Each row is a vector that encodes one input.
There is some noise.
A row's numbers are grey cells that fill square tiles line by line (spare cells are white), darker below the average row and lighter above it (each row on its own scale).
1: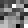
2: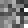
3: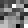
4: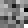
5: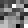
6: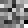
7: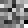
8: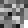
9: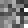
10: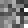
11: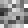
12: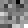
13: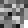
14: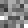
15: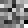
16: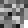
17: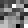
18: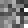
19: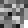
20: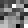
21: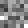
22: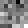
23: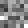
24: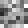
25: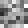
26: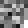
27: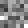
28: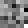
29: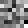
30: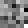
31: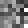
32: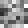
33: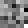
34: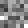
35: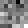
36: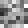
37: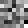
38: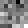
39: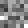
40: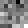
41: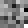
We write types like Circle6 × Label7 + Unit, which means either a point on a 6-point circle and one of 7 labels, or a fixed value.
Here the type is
Line8.
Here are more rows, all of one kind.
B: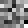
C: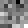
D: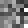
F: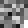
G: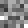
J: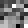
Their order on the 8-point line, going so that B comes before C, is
B, G, C, F, D, J.
